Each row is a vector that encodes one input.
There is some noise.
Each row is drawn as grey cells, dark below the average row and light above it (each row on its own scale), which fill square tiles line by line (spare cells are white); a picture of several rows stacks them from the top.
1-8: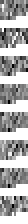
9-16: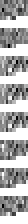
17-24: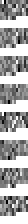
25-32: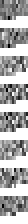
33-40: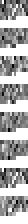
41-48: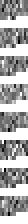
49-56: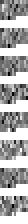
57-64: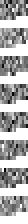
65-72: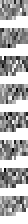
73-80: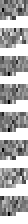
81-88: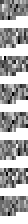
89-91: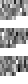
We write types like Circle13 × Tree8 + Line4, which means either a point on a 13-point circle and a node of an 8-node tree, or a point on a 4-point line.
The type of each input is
Circle6 + Circle10.
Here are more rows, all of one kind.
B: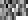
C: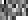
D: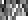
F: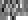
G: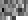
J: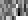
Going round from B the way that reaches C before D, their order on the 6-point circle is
B, C, D, F, G, J.
